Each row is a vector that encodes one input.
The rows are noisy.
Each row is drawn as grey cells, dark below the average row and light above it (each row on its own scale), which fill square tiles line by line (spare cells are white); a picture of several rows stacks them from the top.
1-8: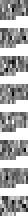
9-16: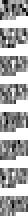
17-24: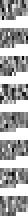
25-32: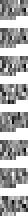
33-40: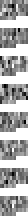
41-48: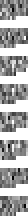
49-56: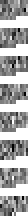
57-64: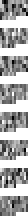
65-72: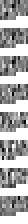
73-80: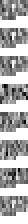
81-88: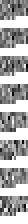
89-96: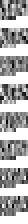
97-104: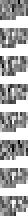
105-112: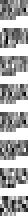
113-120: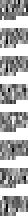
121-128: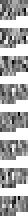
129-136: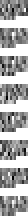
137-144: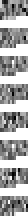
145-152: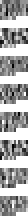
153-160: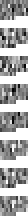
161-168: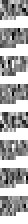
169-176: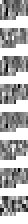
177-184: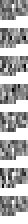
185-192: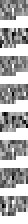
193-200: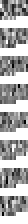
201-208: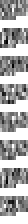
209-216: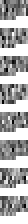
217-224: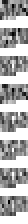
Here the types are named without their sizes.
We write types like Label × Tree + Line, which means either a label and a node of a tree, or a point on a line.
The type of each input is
Bool × Circle × (Circle + Unit) + Unit.
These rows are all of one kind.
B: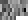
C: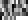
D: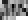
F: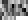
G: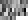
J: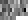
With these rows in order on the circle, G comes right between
C and F.
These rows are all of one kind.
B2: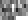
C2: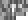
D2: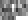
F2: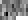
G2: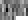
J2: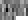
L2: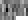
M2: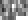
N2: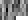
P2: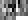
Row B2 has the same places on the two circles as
D2, G2, J2 and L2.
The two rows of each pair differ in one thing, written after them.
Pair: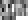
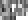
the place on one of the two circles
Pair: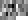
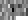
the place on one of the two circles
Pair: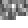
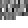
the true/false value
